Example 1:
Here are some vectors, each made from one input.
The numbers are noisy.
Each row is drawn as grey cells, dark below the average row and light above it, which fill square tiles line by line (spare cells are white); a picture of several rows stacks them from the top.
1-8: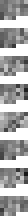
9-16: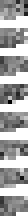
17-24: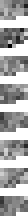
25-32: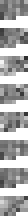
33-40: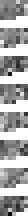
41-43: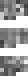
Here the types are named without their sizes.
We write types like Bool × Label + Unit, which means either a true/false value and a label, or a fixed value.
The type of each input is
Bool × Bool × Bool + Unit.
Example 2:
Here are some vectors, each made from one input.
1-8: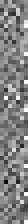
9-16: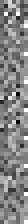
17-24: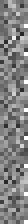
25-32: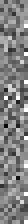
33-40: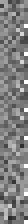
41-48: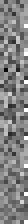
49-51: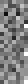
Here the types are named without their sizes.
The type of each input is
Line.
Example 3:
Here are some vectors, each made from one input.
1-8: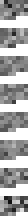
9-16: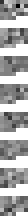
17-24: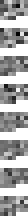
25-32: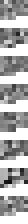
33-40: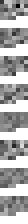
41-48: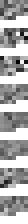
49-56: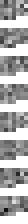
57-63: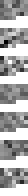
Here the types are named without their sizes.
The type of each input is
Label.
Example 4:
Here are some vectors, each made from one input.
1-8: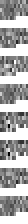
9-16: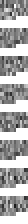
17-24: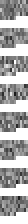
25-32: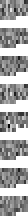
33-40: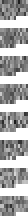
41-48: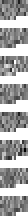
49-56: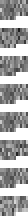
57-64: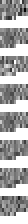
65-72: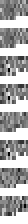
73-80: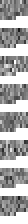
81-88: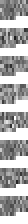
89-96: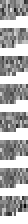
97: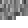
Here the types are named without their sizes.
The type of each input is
Tree.
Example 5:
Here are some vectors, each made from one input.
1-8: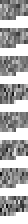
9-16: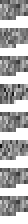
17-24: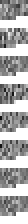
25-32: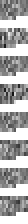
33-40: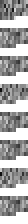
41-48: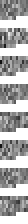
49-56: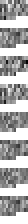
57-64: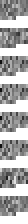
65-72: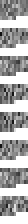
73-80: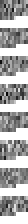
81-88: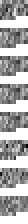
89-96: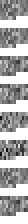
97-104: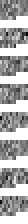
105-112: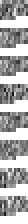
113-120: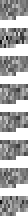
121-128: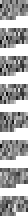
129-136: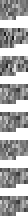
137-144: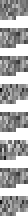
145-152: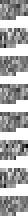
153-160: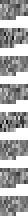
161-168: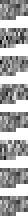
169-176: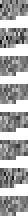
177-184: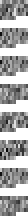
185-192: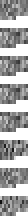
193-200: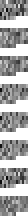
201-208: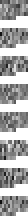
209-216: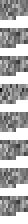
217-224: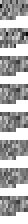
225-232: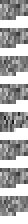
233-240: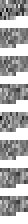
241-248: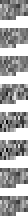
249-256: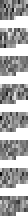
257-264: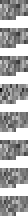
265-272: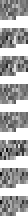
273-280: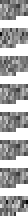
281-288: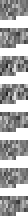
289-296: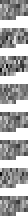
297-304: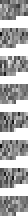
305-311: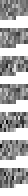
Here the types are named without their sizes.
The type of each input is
Label.
